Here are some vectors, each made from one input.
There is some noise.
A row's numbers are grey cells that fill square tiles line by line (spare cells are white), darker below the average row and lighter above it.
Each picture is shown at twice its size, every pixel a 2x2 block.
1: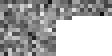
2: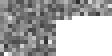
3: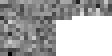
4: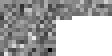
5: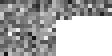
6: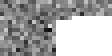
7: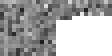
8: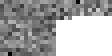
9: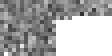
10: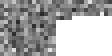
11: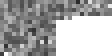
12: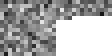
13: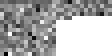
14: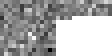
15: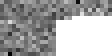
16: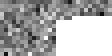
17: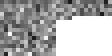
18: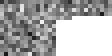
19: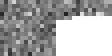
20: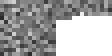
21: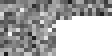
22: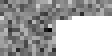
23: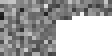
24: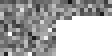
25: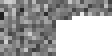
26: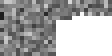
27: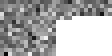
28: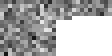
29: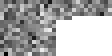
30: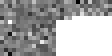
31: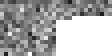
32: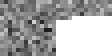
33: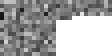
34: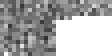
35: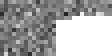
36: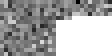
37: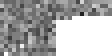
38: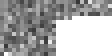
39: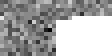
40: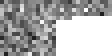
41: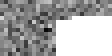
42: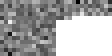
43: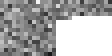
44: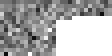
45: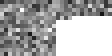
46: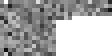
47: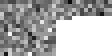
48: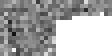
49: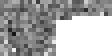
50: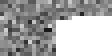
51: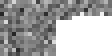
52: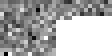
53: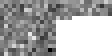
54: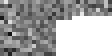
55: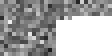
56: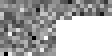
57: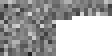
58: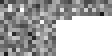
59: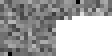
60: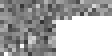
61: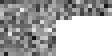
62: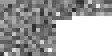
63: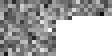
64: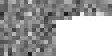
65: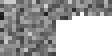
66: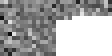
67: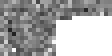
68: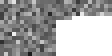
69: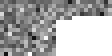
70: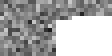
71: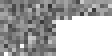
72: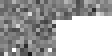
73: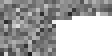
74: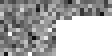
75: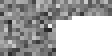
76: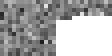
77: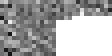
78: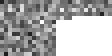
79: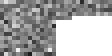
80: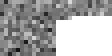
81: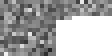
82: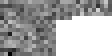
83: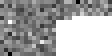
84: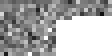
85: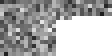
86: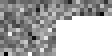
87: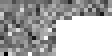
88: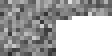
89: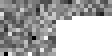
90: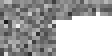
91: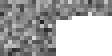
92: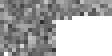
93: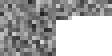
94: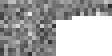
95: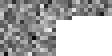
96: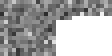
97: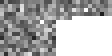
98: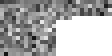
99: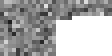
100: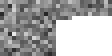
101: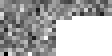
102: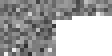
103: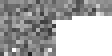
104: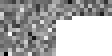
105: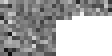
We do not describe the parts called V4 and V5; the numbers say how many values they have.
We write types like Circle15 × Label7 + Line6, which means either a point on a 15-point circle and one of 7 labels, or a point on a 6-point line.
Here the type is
Bool × Bool × Bool × V5 + Line3 × Line3 × V4.
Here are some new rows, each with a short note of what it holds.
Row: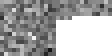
three true/false values and a value of V5
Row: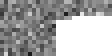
three true/false values and a value of V5
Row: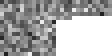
a point on each of two 3-point lines and a value of V4
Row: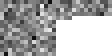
a point on each of two 3-point lines and a value of V4
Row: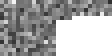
three true/false values and a value of V5
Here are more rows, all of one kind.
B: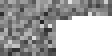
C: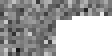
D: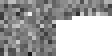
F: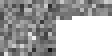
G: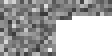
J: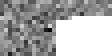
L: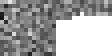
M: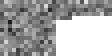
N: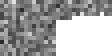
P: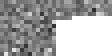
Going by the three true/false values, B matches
D and F.
